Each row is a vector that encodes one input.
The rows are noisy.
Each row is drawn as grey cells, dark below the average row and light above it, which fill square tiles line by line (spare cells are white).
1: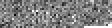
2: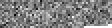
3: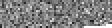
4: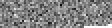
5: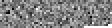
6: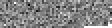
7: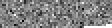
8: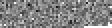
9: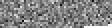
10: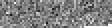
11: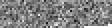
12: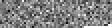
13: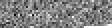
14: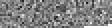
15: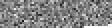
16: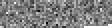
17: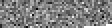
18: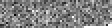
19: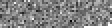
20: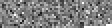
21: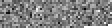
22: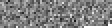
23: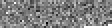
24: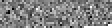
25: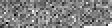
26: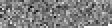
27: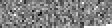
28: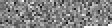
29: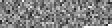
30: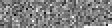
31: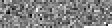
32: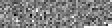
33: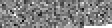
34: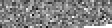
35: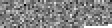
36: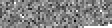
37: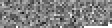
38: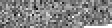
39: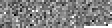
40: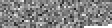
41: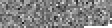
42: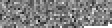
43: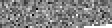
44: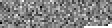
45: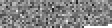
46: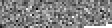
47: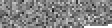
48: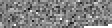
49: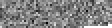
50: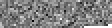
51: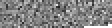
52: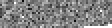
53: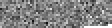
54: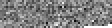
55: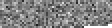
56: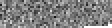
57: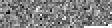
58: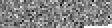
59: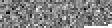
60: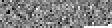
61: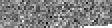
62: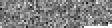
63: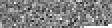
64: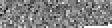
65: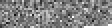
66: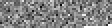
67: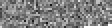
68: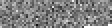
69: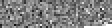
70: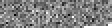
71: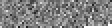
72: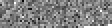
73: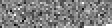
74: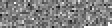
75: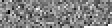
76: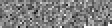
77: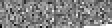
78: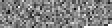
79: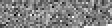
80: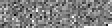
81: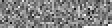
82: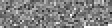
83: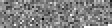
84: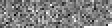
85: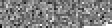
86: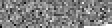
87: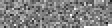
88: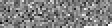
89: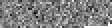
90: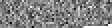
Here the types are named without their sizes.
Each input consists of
either a point on a circle, or a label.
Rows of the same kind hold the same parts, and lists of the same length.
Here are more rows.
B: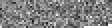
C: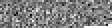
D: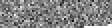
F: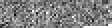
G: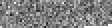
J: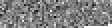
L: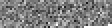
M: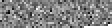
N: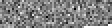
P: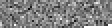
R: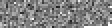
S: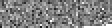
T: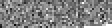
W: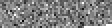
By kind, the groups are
B, G, J, L, P, R
C, D, F, M, N, S, T, W

